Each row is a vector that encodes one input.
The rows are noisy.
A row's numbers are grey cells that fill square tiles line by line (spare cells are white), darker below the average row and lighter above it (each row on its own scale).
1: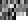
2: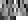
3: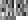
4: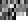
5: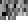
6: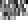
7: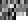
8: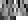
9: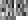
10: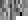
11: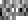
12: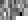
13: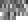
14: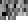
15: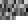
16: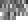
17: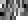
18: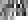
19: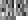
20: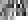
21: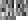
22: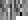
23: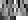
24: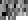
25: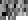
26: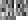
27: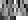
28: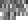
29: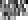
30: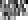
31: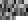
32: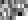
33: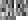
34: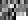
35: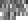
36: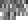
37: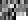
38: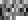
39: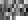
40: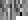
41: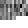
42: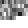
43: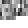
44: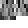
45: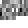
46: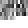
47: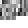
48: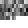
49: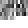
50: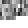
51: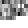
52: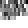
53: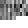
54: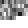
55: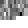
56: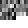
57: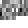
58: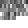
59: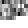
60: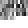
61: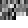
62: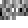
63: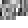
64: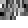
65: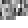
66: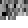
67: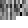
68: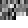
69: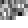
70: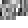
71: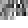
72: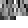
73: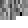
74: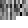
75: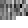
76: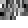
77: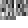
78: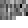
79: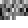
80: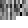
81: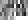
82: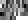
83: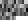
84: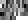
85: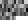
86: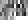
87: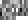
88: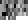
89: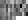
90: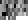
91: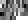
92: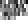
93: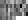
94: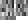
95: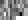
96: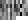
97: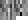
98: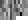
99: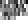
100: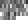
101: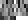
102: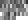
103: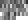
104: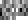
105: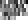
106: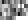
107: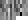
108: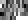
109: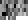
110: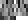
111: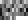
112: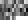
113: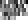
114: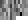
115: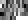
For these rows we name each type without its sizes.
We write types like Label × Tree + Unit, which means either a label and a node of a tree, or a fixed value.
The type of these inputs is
Bool × Bool × Bool + Line.
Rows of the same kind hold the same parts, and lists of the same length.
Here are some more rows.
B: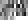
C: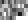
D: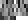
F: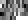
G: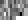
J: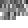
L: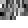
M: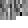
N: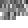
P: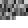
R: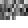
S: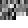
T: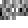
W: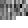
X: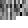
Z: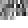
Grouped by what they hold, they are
B, D, F, J, L, N, S, Z
C, G, M, P, R, T, W, X

